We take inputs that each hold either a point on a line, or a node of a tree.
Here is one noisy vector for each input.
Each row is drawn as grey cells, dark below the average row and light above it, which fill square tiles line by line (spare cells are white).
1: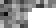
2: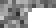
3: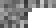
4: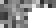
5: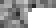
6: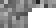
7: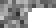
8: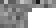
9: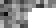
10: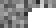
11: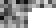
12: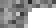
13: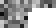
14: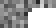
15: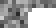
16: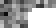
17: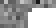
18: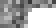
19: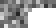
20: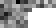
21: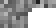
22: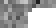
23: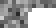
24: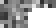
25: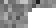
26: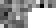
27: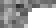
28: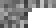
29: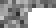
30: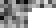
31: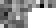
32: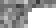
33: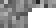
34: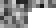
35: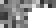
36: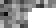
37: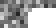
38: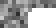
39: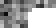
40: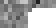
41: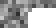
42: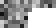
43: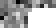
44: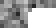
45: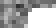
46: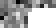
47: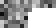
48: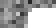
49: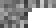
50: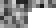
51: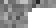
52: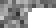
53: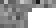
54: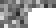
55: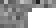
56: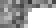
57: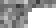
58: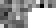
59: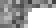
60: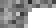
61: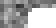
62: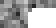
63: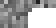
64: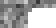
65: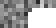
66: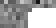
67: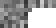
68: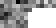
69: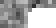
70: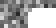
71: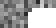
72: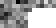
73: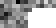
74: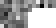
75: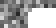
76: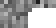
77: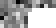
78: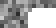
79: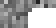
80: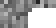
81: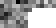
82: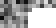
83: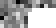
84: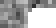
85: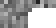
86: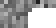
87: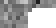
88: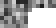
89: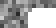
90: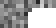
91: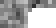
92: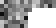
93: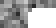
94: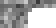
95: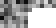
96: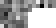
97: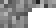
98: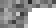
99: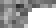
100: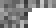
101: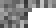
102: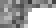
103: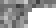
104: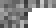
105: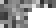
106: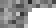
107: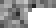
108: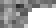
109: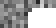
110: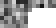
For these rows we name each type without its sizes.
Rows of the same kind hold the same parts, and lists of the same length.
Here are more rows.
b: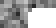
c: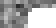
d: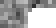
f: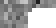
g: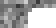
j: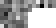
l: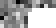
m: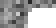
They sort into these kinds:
b, c, d, f, g, m
j, l

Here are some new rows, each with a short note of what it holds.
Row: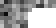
a point on a line
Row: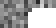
a node of a tree
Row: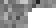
a node of a tree
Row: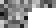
a point on a line
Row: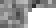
a node of a tree
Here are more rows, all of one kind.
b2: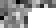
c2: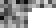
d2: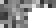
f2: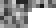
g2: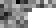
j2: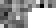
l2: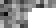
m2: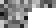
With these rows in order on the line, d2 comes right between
j2 and m2.
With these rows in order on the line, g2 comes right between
c2 and l2.
